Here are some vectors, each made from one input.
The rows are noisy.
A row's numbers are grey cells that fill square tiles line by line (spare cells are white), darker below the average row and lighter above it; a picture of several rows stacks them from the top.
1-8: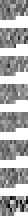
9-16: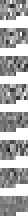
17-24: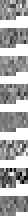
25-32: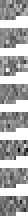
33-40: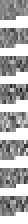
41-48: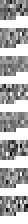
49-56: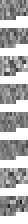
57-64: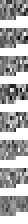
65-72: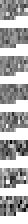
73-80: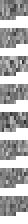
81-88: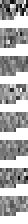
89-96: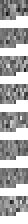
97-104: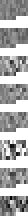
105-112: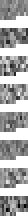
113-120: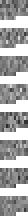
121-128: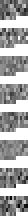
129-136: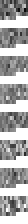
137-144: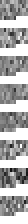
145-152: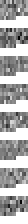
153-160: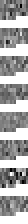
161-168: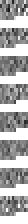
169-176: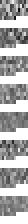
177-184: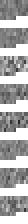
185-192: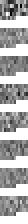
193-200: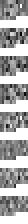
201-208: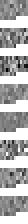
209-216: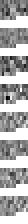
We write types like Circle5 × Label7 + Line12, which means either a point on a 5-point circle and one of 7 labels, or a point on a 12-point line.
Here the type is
(Bool × Bool × Bool + Line9) × Line9.
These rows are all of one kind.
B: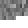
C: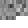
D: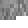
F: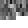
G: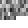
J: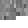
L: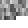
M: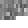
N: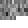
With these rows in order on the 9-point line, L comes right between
D and J.
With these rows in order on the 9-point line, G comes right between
C and M.
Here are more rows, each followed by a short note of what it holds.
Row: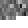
a point on each of two 9-point lines
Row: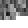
a point on each of two 9-point lines
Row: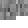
a point on a 9-point line and three true/false values
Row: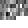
a point on each of two 9-point lines
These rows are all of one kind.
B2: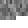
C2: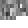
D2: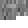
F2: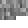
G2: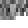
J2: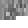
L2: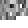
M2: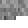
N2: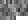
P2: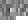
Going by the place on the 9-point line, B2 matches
F2, M2, N2 and P2.
